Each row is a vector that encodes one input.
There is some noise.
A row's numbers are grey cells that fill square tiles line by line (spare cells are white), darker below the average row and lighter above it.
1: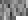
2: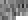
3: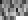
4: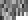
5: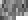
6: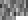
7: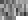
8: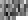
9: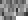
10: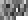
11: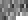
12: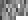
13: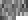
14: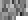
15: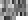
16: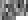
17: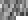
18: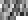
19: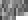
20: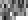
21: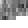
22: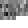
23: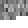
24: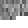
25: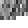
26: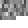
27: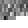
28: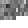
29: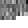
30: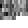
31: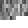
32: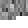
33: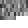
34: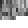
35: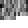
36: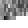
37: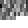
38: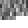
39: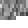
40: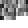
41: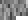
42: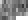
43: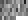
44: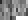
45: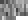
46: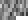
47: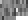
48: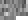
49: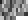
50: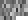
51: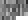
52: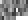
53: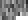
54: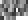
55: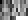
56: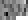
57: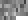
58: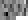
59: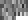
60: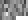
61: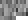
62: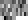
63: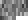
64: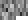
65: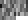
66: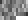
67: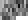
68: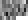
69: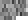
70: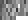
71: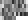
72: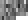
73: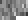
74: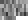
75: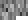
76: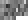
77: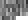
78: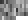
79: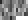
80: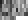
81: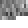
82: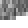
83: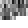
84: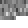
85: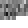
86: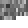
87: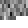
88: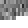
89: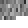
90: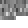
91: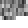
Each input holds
a point on a 12-point line and a true/false value.
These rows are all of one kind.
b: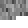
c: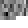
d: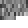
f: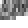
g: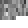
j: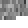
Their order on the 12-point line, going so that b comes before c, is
b, d, j, f, g, c.
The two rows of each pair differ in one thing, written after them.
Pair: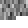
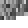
the true/false value
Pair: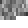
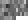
the true/false value
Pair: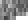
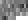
the place on the 12-point line
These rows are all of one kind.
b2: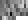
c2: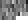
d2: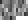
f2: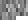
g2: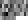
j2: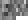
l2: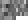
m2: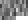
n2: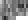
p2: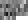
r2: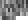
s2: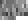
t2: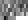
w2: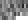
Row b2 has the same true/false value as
d2, f2 and s2.
